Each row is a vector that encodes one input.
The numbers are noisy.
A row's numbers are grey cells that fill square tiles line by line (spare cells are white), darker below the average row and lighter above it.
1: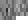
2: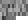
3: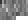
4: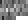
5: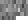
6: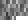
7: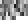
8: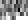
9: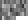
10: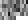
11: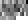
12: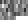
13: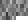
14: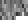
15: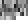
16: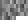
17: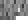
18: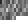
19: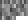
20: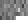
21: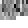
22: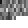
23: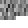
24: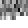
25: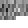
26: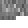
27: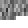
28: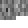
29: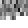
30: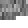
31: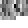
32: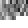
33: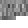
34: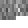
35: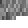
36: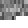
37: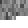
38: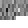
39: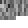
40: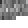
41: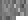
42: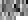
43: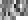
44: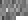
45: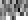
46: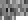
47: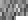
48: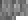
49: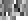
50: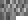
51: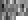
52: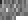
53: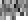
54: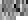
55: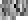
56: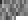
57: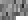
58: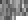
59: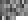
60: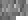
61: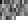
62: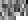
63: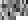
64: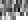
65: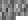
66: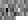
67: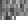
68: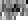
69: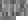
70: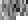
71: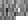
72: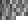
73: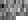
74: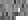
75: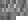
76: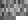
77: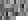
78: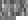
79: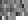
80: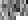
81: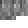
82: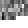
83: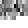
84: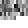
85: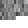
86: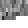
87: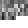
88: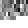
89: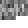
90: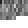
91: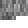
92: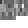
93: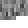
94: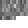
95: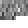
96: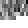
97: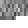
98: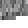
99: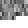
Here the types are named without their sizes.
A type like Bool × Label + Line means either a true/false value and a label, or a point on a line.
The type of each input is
(Bool × Bool × Bool + Line) × Line + Circle.
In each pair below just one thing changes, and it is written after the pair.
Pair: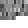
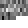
the place on the line
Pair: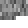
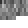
the place on the line
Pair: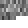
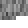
the place on the line
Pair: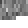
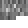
the place on the line
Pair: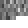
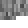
the place on the line
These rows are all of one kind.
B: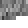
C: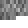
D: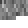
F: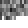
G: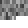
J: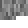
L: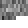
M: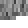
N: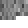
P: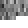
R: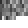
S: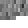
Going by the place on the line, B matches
D and G.
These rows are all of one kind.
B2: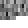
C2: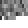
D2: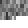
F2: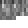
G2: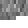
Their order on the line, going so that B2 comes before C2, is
D2, F2, G2, B2, C2.
